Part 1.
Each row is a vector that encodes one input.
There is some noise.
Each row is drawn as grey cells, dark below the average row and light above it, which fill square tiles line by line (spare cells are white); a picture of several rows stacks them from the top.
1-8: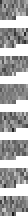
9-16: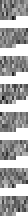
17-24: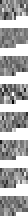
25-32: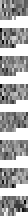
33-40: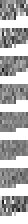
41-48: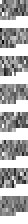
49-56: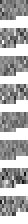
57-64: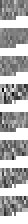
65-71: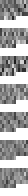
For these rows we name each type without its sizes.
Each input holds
a point on a line.
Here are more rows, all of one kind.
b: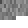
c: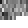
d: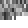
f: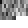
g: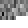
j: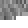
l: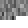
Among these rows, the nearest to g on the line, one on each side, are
j and l.
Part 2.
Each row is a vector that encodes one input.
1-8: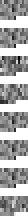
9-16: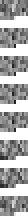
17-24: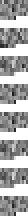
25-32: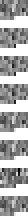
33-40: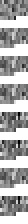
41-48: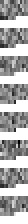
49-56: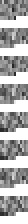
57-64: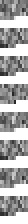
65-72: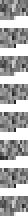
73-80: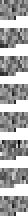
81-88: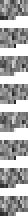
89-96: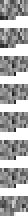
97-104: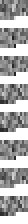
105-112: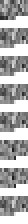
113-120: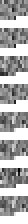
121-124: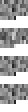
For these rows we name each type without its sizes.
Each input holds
a label.
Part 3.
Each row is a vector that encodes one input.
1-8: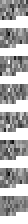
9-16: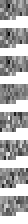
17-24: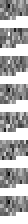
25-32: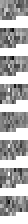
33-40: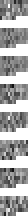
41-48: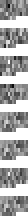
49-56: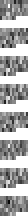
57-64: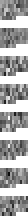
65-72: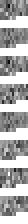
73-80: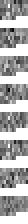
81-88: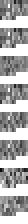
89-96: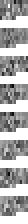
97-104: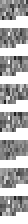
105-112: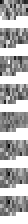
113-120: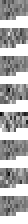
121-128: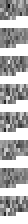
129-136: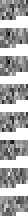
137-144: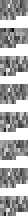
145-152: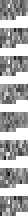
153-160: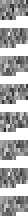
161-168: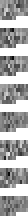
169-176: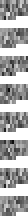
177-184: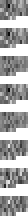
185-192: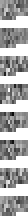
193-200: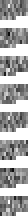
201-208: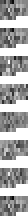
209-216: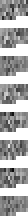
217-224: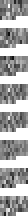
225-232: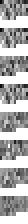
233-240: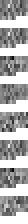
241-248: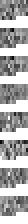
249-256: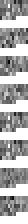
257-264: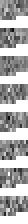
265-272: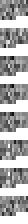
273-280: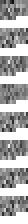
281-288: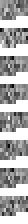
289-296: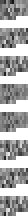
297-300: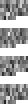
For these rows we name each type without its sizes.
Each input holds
either a fixed value, or a node of a tree.
